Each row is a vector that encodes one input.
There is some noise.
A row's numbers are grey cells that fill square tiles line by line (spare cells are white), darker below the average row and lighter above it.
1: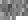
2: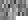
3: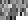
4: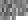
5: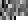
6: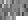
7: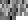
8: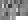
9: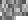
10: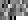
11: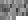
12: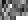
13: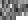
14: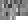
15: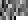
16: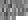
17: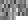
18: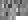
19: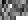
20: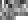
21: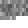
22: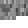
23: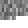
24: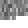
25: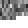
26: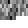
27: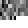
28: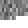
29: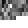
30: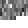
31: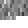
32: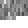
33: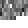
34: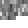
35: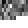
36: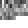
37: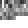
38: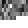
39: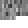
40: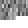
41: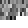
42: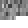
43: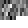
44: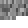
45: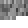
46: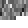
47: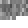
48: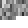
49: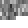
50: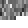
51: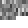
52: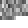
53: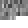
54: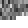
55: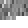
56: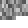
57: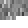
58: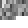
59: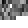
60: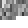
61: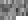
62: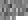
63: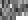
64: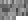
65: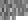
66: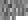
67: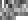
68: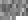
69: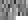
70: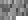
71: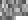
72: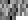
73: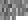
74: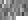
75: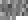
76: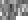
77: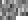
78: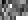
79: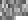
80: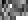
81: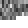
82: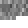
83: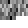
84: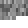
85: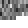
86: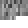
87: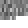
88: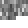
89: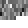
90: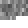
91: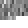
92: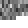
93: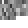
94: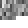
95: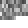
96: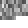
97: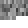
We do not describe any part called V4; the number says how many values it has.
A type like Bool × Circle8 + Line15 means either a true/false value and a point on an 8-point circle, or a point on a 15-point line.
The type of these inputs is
Bool × (Line6 + V4).
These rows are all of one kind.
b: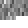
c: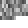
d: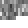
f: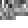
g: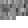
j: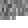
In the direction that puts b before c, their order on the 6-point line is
b, g, d, j, f, c.
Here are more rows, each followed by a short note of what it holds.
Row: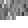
a point on a 6-point line and a true/false value
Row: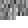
a point on a 6-point line and a true/false value
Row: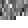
a true/false value and a value of V4
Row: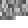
a point on a 6-point line and a true/false value
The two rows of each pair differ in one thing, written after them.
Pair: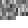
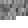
the true/false value
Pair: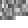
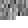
the true/false value
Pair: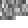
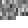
the place on the 6-point line
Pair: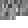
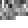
the true/false value
